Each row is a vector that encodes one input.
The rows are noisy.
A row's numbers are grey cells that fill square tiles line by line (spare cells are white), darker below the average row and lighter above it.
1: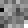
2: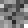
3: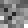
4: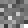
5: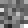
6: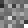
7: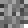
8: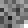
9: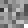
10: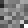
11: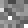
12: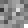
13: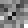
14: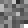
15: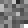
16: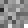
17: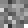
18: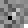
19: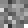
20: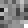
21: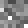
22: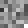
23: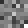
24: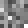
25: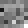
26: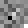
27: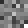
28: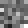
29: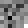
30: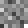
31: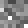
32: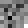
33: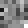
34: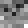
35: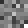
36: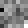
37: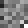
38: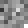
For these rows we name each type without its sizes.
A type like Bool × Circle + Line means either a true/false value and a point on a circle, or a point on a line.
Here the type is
Label × Label.
